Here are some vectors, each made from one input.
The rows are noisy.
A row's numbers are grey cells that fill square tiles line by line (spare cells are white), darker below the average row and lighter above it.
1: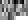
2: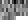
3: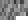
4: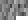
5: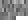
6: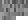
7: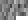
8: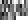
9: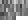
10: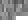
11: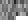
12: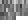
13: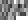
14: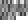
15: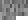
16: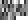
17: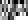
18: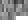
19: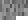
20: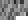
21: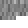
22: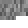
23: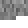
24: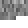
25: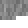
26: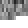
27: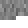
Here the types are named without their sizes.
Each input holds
a point on a line.
